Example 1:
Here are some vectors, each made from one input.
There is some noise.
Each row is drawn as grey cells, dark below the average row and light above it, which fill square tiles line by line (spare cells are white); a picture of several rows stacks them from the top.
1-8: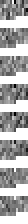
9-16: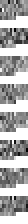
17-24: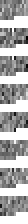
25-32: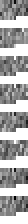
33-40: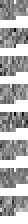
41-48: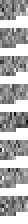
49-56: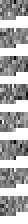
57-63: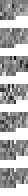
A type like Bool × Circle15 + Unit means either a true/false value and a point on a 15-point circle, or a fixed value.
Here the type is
Line6 + Tree9.
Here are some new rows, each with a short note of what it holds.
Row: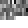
a point on a 6-point line
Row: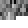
a point on a 6-point line
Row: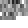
a node of a 9-node tree
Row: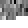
a point on a 6-point line
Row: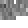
a node of a 9-node tree
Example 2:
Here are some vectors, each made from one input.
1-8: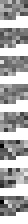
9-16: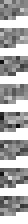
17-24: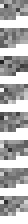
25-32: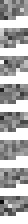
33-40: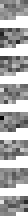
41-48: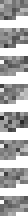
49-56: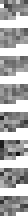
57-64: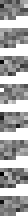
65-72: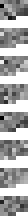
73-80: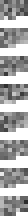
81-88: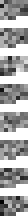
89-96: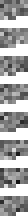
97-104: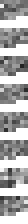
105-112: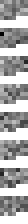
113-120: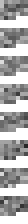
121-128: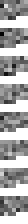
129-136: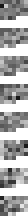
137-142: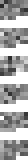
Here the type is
Bool × Label9 + Unit.
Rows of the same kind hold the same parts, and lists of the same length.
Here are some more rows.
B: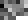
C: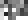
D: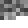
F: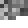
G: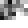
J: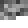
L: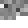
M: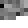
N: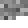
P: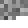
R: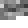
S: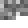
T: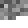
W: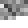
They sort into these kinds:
B, C, D, F, J, L, M, N, P, R, S, T, W
G

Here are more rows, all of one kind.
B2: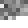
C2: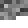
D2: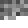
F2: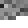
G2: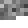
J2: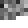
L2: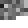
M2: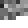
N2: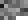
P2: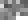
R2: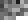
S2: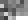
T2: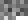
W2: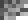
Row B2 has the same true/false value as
G2, P2 and S2.
